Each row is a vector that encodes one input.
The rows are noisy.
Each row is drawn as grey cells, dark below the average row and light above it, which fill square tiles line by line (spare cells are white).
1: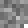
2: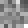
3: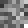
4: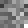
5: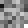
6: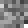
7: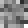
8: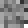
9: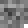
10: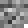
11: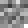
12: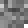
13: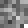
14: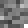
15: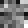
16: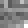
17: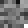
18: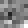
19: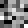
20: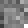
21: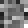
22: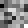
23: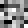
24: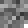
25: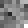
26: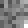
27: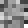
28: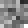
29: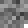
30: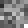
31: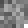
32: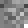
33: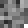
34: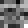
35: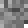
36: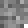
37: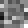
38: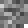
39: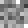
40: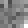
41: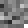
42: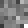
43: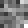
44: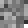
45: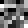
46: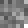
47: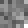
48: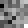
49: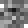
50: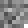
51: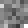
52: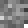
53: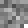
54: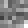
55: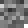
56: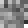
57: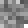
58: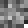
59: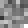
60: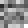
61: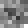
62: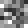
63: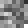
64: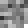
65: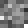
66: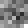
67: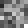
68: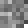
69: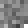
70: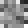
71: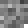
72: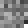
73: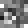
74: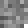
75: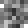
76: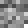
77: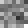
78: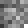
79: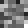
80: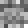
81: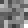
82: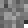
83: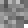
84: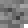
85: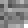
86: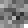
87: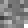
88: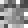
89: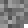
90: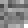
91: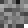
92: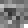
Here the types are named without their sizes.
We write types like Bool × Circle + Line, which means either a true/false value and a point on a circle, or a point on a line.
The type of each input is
Bool × Circle.
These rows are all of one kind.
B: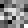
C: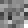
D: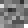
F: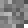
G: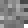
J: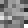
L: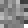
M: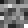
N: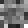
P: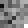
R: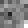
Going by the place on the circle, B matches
G, J, L and M.
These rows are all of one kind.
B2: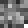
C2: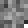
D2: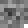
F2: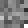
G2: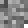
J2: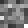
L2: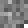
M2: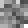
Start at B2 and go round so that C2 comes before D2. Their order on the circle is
B2, C2, L2, M2, G2, D2, J2, F2.
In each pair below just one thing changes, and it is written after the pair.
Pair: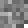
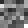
the place on the circle
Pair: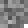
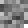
the place on the circle
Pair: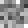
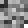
the true/false value
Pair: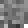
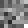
the true/false value
